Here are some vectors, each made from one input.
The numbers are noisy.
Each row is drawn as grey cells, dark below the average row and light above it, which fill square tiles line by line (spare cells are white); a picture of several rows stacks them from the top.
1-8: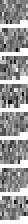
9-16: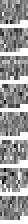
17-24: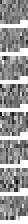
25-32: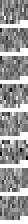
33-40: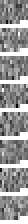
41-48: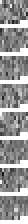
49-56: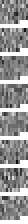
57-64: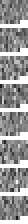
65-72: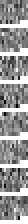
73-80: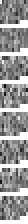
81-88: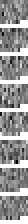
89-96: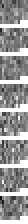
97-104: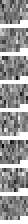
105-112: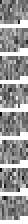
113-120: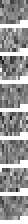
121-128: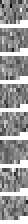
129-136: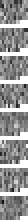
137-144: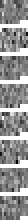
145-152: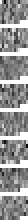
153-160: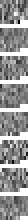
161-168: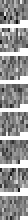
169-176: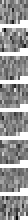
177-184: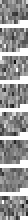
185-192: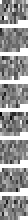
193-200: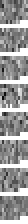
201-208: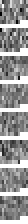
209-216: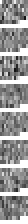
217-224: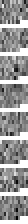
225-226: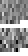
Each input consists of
either one of 6 labels and three true/false values, or a list of up to two points on a 6-point line.
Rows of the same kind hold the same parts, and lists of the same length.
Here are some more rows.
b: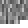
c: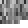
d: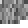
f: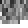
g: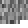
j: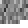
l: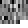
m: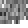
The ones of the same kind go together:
b, f, l
c, d, j
g
m

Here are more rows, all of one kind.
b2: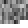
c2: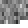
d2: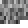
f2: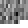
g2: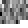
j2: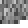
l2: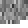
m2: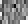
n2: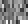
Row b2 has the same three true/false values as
c2 and d2.
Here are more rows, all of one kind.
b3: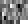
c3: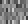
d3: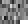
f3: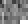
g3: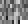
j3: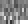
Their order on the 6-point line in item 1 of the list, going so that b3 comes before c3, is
j3, f3, b3, d3, g3, c3.
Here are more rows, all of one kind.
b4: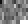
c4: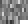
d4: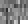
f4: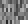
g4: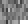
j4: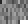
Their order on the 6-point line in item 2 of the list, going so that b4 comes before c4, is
j4, g4, b4, f4, d4, c4.
